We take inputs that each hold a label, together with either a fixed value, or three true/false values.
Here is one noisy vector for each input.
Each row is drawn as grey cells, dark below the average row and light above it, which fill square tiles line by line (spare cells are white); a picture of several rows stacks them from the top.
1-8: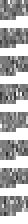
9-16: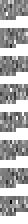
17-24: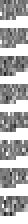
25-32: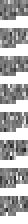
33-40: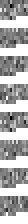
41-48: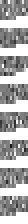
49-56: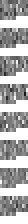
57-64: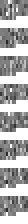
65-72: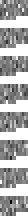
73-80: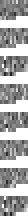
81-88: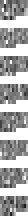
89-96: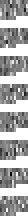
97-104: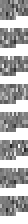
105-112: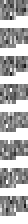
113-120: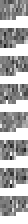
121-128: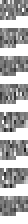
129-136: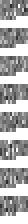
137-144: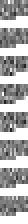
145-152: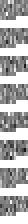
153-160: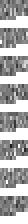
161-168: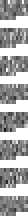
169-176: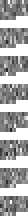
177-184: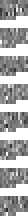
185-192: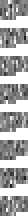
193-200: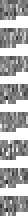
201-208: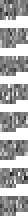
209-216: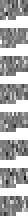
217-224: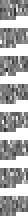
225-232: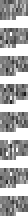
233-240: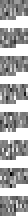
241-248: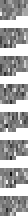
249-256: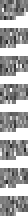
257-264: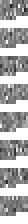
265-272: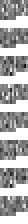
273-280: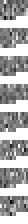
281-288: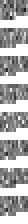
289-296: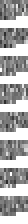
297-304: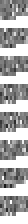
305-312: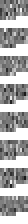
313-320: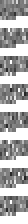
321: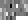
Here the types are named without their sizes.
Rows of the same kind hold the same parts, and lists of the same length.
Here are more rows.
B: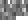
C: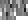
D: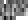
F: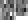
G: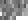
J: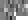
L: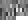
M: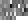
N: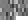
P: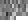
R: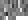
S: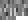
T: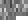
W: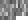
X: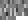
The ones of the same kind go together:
B, D, G, L, P, T, W
C, F, J, M, N, R, S, X

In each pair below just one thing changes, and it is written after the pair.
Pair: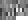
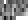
the label
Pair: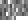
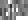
one of the three true/false values
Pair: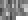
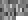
the label
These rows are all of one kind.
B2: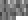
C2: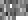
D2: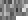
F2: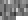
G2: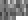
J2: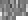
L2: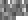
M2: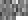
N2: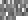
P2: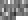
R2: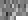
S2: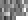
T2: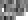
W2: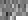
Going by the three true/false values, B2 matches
G2, R2 and W2.
